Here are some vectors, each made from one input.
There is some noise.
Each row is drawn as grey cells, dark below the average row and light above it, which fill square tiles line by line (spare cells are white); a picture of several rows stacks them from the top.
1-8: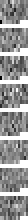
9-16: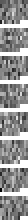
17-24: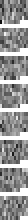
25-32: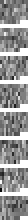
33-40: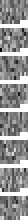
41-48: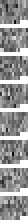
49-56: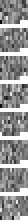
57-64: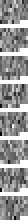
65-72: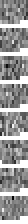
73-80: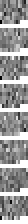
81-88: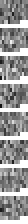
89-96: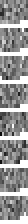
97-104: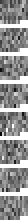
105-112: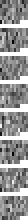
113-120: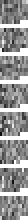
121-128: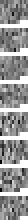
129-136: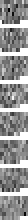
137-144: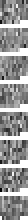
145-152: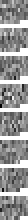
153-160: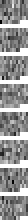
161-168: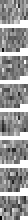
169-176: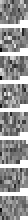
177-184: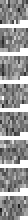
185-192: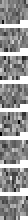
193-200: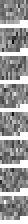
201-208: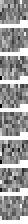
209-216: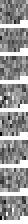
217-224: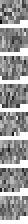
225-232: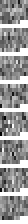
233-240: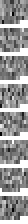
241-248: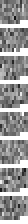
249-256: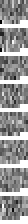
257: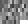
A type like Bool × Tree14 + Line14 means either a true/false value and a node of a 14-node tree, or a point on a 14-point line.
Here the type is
(Bool × Bool × Bool + List2(Circle11)) × Circle8 × Line6.
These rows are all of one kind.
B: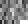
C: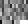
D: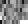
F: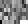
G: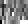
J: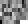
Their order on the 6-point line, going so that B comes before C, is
G, B, J, F, C, D.
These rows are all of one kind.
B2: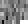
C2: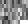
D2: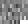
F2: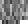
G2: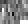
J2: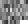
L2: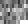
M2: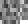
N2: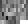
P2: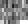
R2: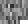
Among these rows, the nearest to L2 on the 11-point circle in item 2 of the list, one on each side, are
B2 and G2.
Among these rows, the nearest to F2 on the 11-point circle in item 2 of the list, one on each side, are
G2 and N2.
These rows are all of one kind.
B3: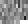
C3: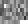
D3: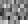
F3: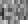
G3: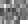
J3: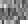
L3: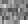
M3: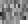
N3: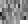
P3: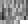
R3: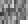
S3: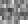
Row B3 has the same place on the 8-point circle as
M3 and N3.
